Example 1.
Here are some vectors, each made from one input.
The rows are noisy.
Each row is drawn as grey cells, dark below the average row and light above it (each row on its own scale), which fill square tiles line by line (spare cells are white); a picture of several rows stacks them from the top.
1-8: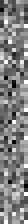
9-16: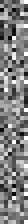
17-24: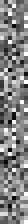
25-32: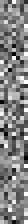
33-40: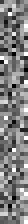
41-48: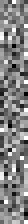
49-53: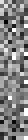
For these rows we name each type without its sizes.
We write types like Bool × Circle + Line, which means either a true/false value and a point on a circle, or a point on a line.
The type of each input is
Bool × Label.
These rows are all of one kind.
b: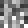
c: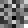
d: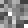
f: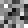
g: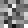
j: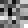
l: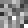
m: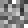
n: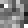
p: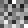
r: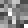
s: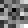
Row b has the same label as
d, g, l and r.
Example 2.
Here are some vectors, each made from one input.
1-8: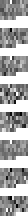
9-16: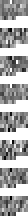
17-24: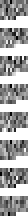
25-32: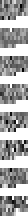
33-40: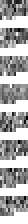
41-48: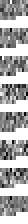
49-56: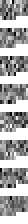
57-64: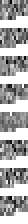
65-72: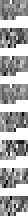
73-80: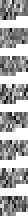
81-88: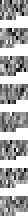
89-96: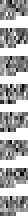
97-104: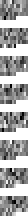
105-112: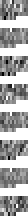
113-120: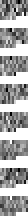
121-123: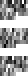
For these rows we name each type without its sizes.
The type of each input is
Bool × Bool × Bool × Bool + Line.
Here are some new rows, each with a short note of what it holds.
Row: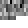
four true/false values
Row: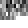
four true/false values
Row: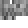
a point on a line
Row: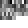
four true/false values
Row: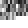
four true/false values
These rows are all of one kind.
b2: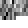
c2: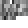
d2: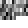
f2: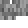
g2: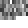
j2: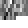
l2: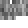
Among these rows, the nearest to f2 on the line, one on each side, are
c2 and l2.
